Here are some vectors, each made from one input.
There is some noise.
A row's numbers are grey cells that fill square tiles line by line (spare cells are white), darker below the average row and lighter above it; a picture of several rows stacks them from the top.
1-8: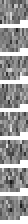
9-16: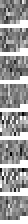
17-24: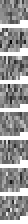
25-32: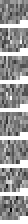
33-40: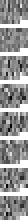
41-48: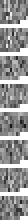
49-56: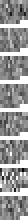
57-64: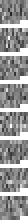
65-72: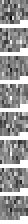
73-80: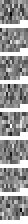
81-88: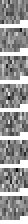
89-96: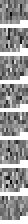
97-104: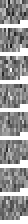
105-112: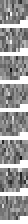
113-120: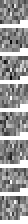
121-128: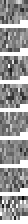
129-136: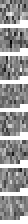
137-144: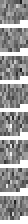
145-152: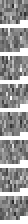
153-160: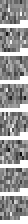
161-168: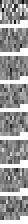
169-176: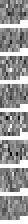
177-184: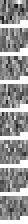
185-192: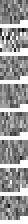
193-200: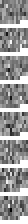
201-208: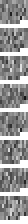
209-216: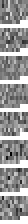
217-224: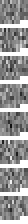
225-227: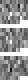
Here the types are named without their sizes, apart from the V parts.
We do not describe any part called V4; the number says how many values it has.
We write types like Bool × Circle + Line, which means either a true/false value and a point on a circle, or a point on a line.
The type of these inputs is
List(Line × (Line + V4)).
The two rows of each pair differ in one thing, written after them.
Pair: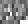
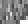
the value of V4 in item 2 of the list
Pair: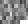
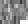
the value of V4 in item 2 of the list
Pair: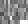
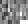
the place on the line in item 1 of the list
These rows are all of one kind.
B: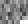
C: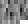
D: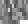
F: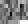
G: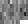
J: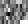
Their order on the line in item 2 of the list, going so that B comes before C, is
D, G, B, C, F, J.
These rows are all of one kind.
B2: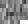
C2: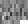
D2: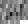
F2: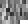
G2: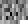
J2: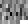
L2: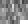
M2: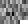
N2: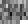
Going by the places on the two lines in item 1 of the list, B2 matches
D2, F2 and J2.
